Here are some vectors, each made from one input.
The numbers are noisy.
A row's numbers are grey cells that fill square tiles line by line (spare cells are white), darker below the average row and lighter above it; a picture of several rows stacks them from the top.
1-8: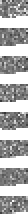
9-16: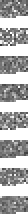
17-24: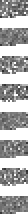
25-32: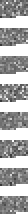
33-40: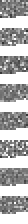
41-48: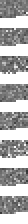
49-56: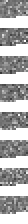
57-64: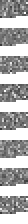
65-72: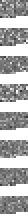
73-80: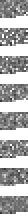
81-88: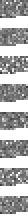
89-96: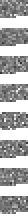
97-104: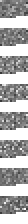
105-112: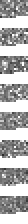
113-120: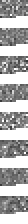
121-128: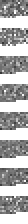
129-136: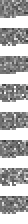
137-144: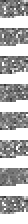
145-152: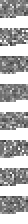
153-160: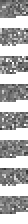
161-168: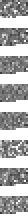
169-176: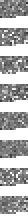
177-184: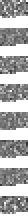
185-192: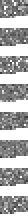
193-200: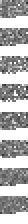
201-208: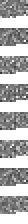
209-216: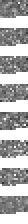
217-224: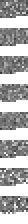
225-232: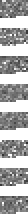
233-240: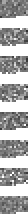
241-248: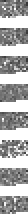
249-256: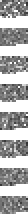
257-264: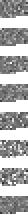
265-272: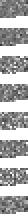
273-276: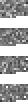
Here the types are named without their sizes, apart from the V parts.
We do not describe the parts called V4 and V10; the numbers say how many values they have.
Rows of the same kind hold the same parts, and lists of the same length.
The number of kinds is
2.
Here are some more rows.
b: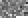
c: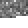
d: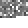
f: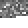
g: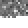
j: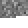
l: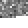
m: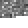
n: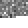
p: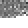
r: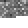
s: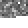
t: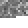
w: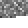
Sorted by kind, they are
b, d, j, l, n, p, t, w
c, f, g, m, r, s

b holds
a point on a circle, a value of V4 and a value of V10.
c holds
a point on a line.
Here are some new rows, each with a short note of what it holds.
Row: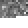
a point on a line
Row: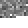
a point on a circle, a value of V4 and a value of V10
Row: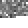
a point on a circle, a value of V4 and a value of V10
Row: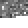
a point on a line
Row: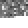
a point on a line
